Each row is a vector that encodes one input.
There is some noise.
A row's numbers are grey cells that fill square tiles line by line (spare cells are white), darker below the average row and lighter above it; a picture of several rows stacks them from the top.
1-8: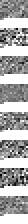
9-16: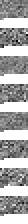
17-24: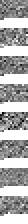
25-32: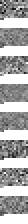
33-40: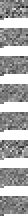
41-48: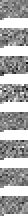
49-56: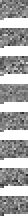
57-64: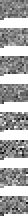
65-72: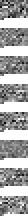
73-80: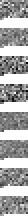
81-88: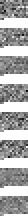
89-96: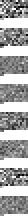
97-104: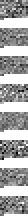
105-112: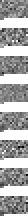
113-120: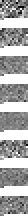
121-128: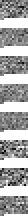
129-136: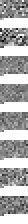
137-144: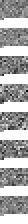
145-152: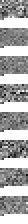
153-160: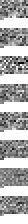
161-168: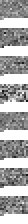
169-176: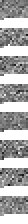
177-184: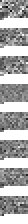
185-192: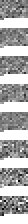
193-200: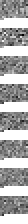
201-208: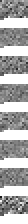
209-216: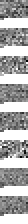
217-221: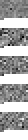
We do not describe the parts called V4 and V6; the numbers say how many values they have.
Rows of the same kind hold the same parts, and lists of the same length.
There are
5 kinds of row.
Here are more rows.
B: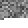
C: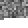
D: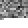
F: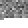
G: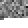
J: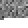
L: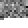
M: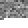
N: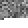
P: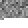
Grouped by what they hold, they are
B, N, P
C, D, G
F
J, M
L

